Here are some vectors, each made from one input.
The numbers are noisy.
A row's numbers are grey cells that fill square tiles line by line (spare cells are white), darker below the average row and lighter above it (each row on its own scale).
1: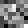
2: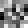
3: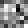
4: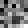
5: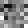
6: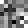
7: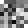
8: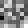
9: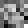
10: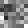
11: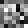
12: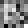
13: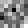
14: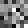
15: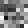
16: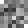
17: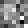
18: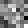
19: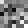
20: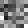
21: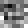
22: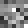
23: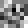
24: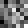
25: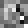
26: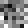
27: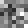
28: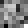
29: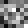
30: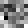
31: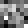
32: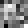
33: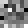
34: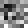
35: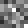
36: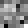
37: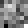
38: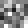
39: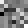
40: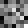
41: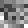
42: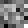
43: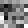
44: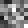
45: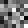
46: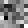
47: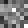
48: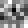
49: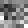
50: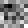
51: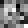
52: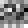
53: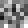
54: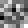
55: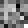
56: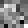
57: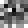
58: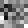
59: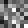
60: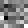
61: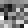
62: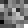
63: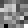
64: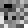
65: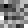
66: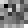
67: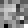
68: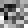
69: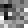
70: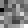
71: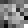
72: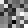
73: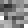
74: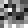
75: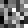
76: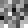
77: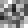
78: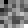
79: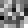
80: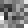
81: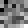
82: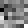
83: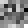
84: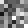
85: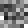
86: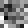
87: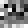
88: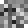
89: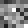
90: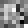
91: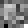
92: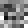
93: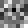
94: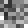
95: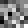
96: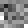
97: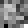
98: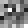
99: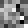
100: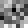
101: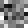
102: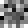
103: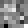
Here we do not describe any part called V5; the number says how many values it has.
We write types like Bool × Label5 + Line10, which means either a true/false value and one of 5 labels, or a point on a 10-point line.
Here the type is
Bool × Line4 + V5.
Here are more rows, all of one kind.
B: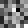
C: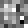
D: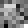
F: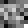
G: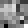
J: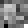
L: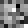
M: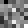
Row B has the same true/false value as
F and M.
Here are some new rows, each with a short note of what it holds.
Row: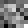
a point on a 4-point line and a true/false value
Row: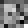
a point on a 4-point line and a true/false value
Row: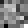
a point on a 4-point line and a true/false value
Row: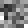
a value of V5
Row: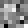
a point on a 4-point line and a true/false value
